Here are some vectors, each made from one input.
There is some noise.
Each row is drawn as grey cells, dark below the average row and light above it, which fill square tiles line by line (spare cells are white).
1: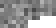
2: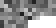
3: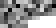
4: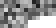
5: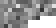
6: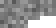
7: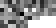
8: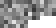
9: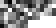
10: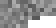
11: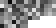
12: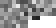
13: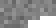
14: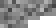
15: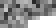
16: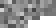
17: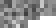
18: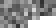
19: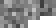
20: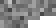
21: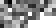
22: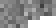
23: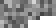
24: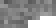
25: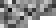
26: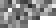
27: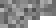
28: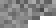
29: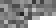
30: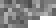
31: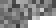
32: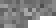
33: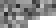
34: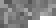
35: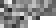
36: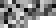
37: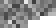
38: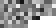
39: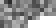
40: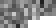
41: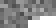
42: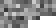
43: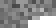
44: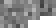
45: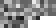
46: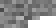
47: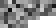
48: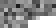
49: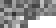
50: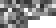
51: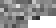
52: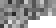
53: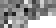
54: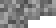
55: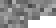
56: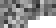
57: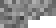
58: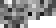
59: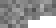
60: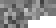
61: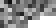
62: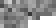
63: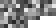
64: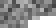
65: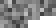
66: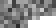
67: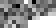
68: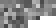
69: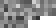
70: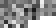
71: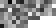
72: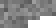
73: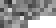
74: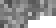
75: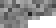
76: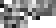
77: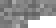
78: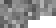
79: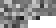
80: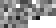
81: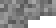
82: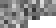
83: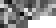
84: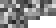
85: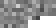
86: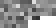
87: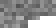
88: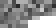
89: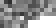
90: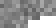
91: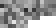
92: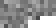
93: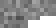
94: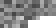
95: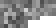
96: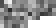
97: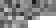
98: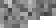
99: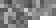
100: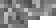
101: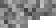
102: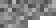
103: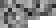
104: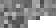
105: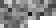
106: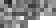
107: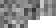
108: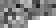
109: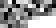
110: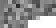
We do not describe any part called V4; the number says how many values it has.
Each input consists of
a list of up to two items, each a true/false value and a value of V4.
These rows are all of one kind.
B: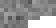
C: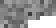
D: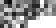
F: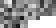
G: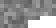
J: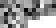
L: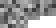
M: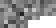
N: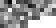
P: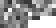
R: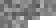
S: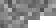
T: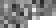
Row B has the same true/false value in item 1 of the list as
F, G, L and P.
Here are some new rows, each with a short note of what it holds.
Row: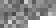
the empty list
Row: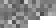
the empty list
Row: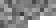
a list of two items
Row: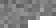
a list of one item
